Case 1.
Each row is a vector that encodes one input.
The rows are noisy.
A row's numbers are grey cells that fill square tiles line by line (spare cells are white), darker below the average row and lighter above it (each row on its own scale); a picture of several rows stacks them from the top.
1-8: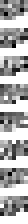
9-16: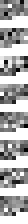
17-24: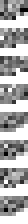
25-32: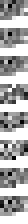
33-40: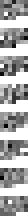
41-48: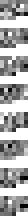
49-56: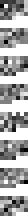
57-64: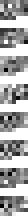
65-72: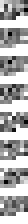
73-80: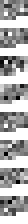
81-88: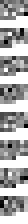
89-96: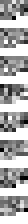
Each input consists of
four true/false values.
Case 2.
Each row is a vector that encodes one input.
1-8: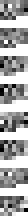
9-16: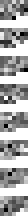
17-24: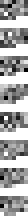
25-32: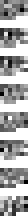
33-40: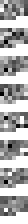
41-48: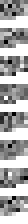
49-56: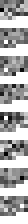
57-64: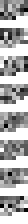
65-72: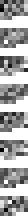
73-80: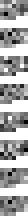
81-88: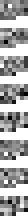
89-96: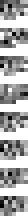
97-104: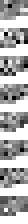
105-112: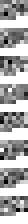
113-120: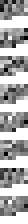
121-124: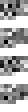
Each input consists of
four true/false values.
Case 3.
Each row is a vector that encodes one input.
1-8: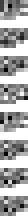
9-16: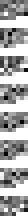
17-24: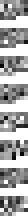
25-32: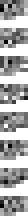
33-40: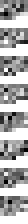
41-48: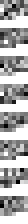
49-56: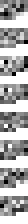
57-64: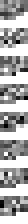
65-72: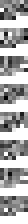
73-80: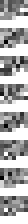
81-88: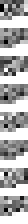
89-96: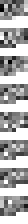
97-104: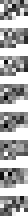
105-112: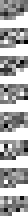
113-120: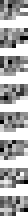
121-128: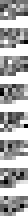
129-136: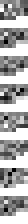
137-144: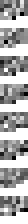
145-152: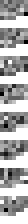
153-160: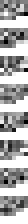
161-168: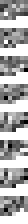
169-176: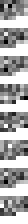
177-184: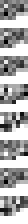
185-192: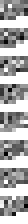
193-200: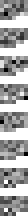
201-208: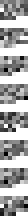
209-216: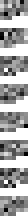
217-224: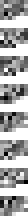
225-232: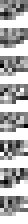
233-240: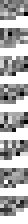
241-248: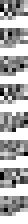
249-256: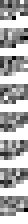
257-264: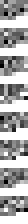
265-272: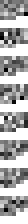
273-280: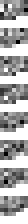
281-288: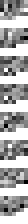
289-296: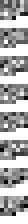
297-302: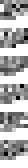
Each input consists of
three true/false values.
